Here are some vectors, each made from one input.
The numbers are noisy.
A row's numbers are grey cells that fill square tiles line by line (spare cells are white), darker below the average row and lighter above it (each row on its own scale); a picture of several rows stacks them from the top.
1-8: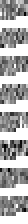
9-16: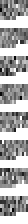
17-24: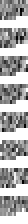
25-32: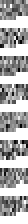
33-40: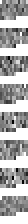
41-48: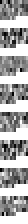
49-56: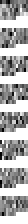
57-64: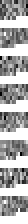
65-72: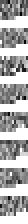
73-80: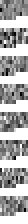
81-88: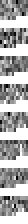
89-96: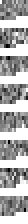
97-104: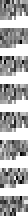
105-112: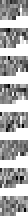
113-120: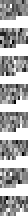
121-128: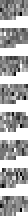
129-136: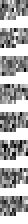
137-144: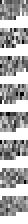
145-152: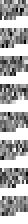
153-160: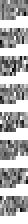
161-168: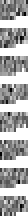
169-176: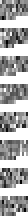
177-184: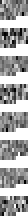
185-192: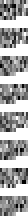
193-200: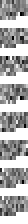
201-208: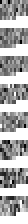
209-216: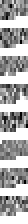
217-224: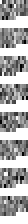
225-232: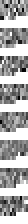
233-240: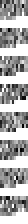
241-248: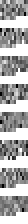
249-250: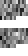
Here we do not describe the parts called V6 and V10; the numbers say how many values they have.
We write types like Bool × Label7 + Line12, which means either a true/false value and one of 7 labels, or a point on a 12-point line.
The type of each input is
(Bool × Line5 + Line9) × V10 + V6.
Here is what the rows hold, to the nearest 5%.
About 10% of them hold a value of V6. The rest hold a value of V10, together with either a point on a 5-point line and a true/false value, or a point on a 9-point line.
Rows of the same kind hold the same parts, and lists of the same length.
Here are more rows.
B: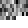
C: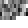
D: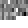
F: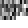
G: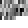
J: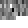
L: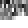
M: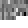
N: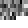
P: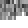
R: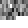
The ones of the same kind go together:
B, D, J, M, R
C, F, N
G, L, P

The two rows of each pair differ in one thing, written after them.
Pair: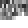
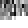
the true/false value
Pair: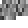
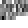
the true/false value
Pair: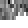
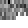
the place on the 5-point line
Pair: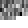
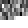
the true/false value
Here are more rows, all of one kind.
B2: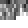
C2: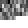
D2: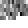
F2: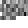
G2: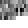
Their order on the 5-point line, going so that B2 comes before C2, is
D2, F2, B2, G2, C2.
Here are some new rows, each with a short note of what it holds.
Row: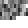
a value of V6
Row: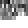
a point on a 5-point line, a true/false value and a value of V10
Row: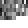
a point on a 9-point line and a value of V10
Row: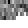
a point on a 5-point line, a true/false value and a value of V10
